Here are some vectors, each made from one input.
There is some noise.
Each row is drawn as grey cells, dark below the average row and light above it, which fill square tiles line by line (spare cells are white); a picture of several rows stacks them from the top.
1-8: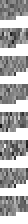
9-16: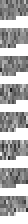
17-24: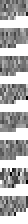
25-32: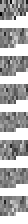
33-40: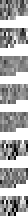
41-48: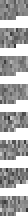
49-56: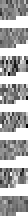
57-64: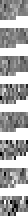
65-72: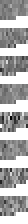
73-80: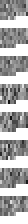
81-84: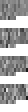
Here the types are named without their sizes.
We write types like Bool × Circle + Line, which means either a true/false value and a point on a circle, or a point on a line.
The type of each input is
(Circle + Tree) × (Tree + Unit).
